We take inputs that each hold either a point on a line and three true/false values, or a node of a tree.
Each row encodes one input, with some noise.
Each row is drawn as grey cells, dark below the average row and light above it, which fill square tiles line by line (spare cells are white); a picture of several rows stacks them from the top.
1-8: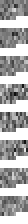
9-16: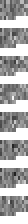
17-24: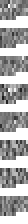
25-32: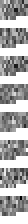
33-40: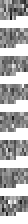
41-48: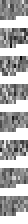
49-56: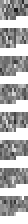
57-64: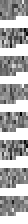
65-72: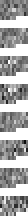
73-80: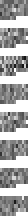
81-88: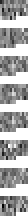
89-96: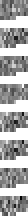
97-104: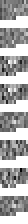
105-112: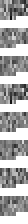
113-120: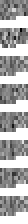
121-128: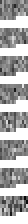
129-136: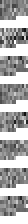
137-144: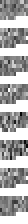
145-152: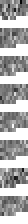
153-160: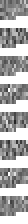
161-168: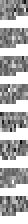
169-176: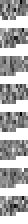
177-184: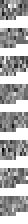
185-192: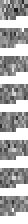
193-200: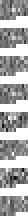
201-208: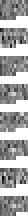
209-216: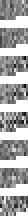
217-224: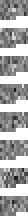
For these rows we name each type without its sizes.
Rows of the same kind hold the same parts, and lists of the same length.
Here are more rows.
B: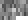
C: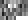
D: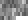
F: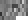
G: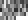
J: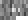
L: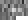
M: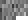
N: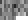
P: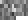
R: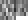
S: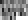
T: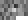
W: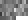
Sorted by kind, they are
B, D, F, J, L, M, N, P, T, W
C, G, R, S

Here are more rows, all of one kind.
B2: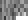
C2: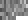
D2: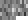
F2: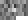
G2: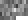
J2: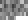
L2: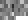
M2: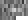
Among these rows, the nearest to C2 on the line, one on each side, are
G2 and L2.
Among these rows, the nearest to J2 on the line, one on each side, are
B2 and L2.
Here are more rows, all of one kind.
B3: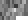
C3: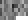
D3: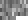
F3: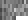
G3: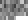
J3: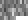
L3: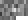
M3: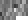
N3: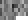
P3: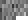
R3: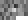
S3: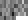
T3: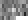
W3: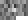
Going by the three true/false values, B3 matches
M3, R3 and W3.
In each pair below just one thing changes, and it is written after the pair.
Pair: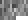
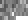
one of the three true/false values
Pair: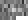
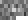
one of the three true/false values
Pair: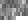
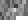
one of the three true/false values
